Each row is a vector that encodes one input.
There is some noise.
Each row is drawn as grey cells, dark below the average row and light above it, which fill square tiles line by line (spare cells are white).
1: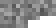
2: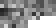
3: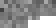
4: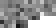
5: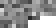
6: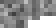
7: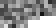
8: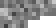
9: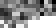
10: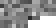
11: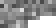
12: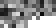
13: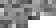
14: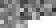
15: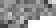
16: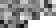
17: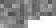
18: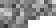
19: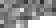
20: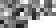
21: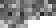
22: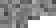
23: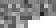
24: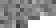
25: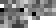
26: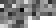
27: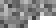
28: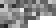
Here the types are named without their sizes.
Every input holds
a label.
